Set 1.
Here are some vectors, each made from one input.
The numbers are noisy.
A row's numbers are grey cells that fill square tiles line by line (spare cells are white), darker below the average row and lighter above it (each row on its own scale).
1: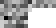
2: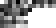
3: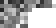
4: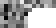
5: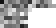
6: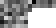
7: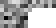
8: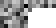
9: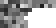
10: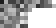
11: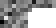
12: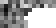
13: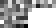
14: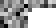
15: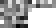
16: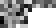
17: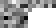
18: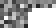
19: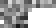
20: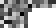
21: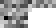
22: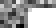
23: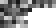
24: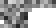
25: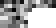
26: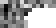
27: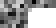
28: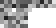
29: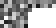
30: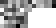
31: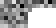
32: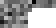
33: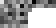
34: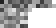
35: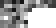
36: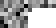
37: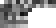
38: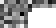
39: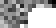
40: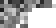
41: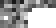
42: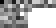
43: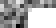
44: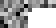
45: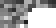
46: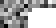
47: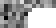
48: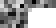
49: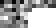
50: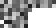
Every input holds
one of 6 labels.
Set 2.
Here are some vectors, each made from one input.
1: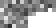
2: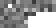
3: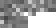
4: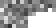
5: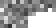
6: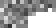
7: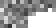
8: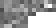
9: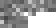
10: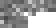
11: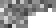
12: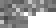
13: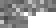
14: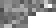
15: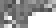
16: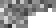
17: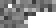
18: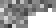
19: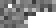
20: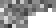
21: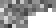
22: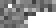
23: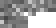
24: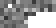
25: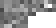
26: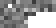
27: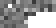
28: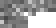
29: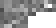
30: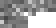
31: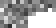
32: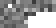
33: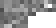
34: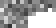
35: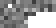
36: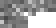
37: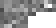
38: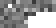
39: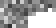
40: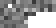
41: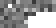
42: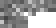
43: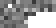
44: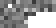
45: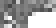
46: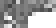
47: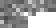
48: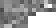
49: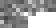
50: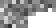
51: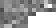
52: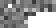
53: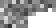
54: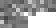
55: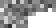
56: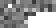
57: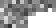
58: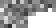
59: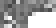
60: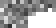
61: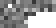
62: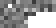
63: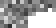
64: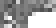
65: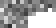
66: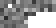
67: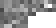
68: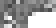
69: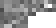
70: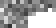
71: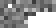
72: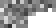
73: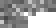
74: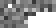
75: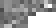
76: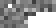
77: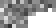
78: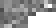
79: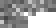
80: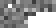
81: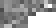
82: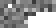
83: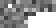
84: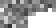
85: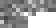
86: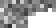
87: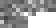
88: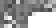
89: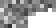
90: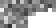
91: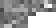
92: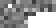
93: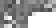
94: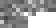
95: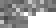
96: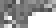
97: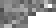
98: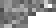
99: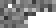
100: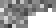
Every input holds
one of 5 labels.
